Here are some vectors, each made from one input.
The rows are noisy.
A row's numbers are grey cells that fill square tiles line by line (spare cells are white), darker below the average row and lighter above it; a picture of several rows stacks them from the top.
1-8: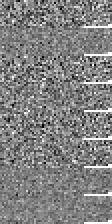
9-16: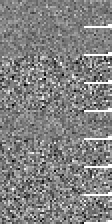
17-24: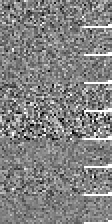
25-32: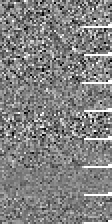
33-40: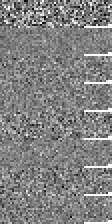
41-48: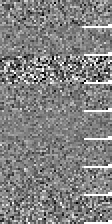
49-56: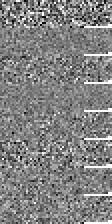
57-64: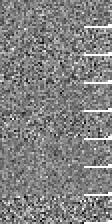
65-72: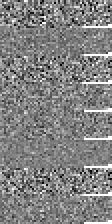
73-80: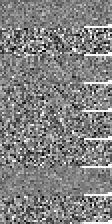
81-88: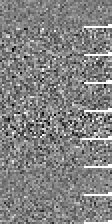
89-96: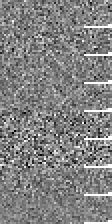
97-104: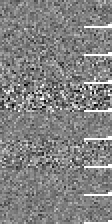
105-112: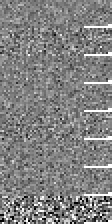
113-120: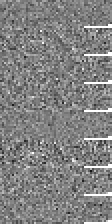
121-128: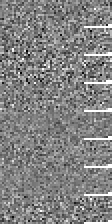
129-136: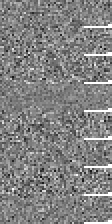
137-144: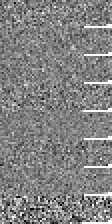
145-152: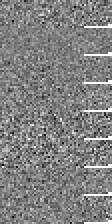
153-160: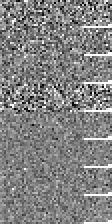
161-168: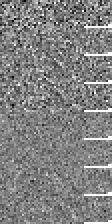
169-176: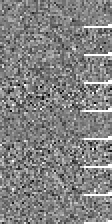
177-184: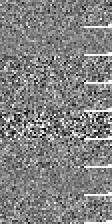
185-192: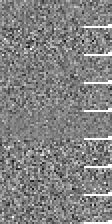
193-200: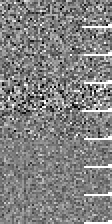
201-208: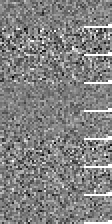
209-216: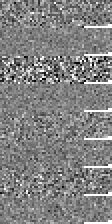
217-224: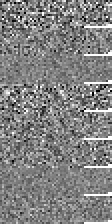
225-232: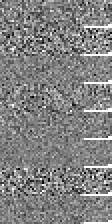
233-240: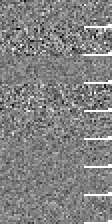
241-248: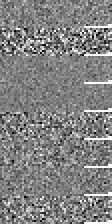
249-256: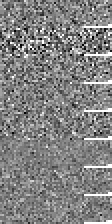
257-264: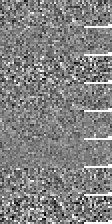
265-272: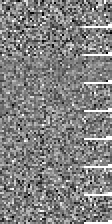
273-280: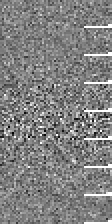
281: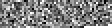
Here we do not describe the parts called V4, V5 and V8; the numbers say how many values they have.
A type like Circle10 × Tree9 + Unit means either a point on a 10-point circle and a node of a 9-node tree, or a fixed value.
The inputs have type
(Circle6 + V8) × Label9 + Line11 × V5 + V4.
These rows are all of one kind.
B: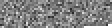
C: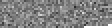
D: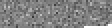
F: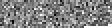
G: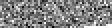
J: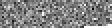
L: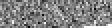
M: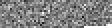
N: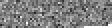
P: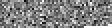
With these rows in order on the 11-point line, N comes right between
B and F.
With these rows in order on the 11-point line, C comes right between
D and J.
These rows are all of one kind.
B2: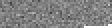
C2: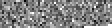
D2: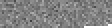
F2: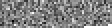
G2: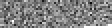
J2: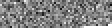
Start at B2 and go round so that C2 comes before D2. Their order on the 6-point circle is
B2, C2, F2, G2, D2, J2.
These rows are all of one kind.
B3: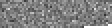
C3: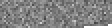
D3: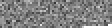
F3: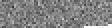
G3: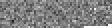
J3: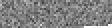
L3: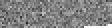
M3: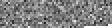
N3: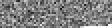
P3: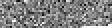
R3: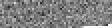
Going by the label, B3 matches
G3 and N3.
